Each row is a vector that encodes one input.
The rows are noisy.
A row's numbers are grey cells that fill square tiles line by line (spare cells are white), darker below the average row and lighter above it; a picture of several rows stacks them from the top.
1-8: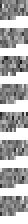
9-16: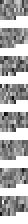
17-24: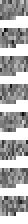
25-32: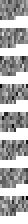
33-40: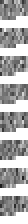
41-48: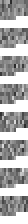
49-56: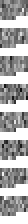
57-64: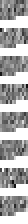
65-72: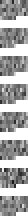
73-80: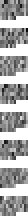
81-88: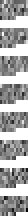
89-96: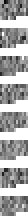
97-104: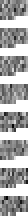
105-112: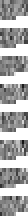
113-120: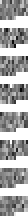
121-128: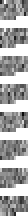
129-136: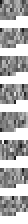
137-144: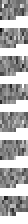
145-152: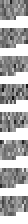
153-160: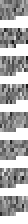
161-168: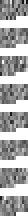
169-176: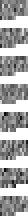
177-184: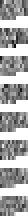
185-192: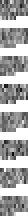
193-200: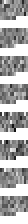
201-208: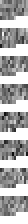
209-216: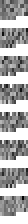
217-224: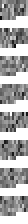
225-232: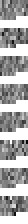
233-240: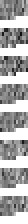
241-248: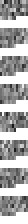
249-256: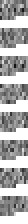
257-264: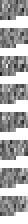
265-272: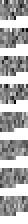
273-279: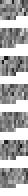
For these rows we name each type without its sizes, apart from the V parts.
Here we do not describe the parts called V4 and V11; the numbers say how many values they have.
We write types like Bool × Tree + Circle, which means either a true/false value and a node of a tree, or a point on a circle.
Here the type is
Bool × (Tree + V11) × V4.
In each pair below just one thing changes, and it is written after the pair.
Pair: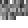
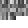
the value of V11
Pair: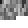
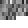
the value of V4
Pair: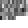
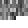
the value of V4
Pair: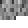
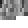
the value of V11
